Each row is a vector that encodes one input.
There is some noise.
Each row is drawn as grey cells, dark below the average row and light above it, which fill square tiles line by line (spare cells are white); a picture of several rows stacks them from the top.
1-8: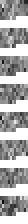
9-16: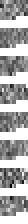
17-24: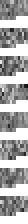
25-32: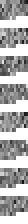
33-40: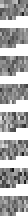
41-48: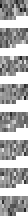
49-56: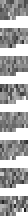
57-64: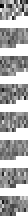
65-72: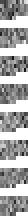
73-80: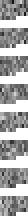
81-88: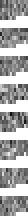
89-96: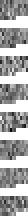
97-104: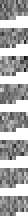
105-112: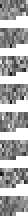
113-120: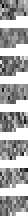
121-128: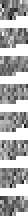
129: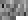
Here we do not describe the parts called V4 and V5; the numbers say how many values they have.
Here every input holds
a node of a 7-node tree, together with either a true/false value and a value of V5, or a value of V4.
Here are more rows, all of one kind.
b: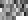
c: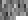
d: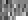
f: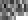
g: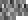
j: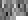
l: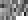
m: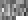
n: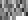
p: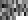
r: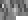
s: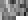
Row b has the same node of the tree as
l, m and s.
